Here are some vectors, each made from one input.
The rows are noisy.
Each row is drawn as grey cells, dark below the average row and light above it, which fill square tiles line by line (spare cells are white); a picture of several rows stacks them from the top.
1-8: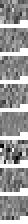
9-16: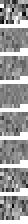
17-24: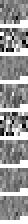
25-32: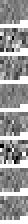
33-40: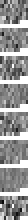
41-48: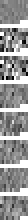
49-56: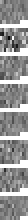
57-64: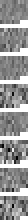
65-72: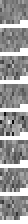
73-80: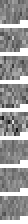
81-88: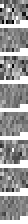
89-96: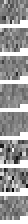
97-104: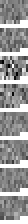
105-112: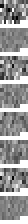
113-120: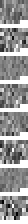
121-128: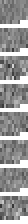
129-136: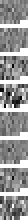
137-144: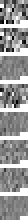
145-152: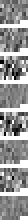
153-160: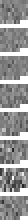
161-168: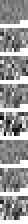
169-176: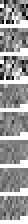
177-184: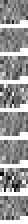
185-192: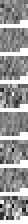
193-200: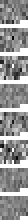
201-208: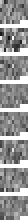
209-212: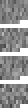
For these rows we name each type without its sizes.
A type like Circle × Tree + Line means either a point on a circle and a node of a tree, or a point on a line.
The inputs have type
(Bool × Tree + Unit) × Line.
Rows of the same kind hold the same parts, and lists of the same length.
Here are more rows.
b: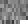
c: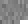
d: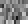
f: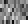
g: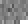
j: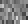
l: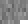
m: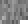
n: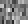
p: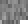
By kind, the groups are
b, f, j, m, p
c, d, g, l, n

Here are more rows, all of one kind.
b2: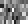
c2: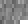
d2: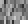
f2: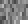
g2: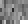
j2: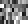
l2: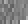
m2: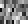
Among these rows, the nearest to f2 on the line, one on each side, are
b2 and j2.
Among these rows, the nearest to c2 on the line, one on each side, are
g2 and m2.
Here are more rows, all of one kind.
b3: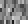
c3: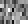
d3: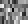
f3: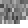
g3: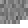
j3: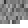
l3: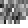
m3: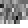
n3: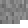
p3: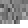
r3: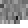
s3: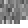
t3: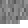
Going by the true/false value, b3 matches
f3, n3, p3 and s3.
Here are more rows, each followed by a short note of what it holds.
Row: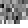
a point on a line, a node of a tree and a true/false value
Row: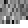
a point on a line
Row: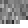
a point on a line
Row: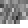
a point on a line, a node of a tree and a true/false value
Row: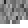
a point on a line, a node of a tree and a true/false value
